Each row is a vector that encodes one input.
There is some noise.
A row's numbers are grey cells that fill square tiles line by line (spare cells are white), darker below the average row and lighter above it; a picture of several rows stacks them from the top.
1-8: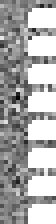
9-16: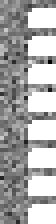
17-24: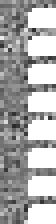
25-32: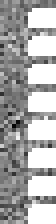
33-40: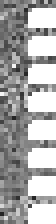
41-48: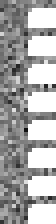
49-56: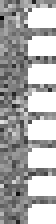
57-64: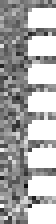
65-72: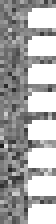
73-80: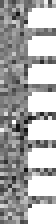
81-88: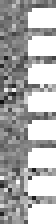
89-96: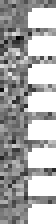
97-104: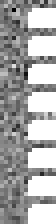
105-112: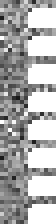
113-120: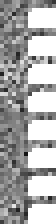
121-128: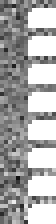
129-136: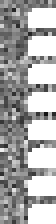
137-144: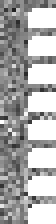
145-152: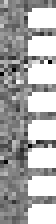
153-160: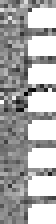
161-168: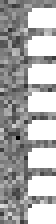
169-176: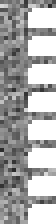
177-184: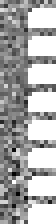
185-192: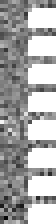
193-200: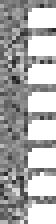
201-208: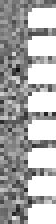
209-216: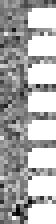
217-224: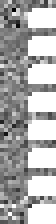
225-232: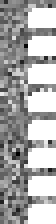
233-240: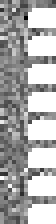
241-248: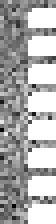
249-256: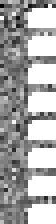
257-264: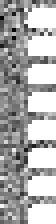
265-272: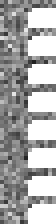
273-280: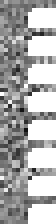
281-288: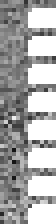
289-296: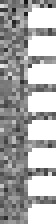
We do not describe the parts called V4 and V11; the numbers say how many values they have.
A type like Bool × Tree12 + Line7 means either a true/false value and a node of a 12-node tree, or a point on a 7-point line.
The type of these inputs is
Circle16 × (Line10 + V4) + Tree9 + V11.
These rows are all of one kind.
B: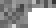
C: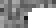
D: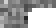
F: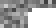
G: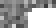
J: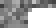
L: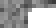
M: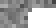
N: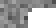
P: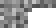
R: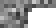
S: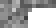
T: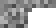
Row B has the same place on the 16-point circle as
G and R.
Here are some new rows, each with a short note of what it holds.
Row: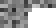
a point on a 16-point circle and a point on a 10-point line
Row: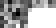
a node of a 9-node tree
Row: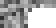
a value of V11
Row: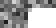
a point on a 16-point circle and a point on a 10-point line
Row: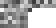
a value of V11
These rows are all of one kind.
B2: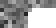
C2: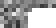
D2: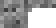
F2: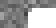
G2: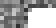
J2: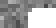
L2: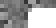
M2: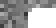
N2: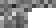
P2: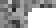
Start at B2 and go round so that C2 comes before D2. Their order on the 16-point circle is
B2, P2, F2, G2, C2, D2, L2, N2, J2, M2.
